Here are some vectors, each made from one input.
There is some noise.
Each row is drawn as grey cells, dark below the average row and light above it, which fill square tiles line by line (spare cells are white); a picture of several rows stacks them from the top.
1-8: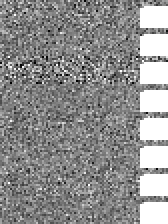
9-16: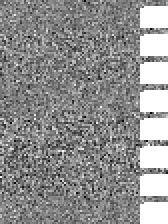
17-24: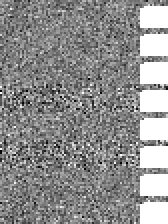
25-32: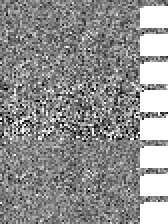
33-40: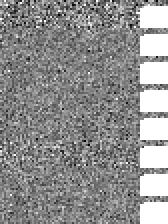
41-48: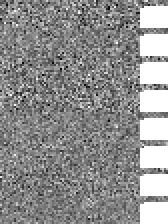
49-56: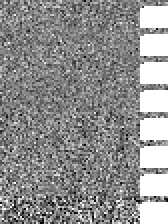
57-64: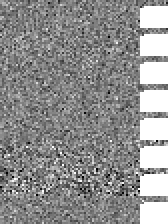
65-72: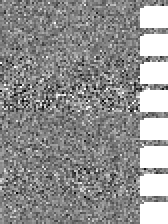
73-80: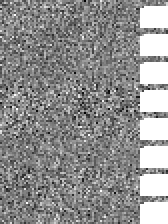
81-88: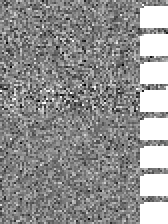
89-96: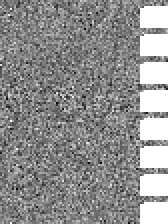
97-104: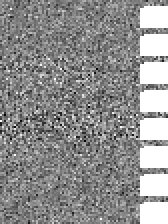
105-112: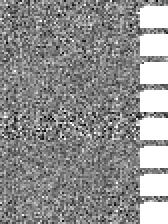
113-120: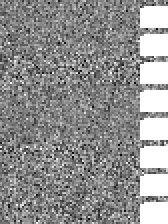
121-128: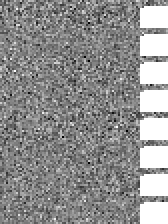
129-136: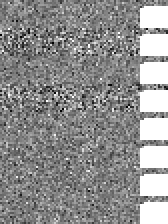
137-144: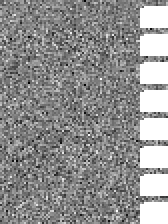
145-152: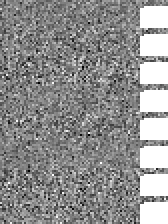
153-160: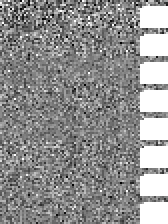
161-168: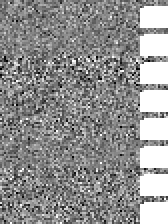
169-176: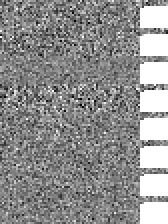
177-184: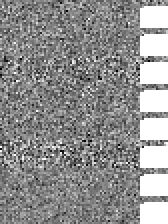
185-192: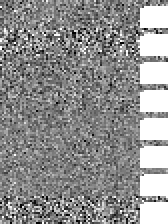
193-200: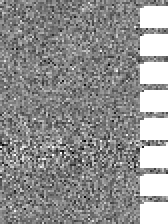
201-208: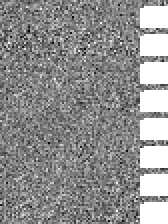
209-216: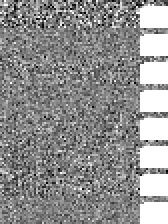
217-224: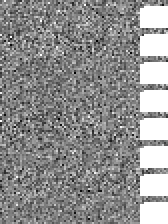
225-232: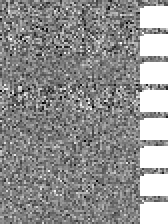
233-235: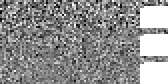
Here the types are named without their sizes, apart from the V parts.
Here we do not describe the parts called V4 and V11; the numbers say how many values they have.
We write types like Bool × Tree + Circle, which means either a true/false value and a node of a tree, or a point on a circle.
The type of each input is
Bool × V11 + Line + V4.
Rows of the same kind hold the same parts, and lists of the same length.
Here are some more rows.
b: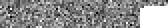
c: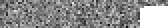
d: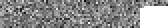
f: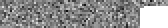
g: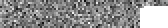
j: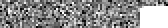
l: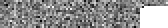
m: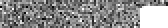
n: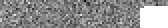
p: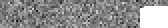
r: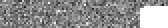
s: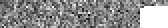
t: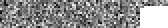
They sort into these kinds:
b, f, p, r, s
c, j
d, g, l, m, n, t

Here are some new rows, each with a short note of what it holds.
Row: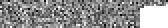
a point on a line
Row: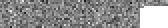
a true/false value and a value of V11
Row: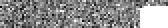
a point on a line
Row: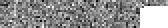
a true/false value and a value of V11
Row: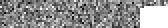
a point on a line
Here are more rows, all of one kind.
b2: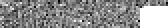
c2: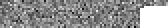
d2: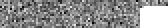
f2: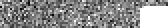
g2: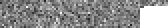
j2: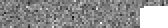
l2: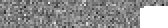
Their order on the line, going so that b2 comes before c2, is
g2, f2, l2, j2, b2, c2, d2.
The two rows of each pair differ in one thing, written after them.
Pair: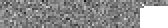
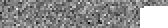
the true/false value
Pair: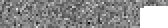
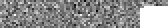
the true/false value
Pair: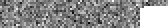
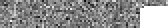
the true/false value
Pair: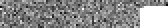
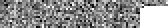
the true/false value
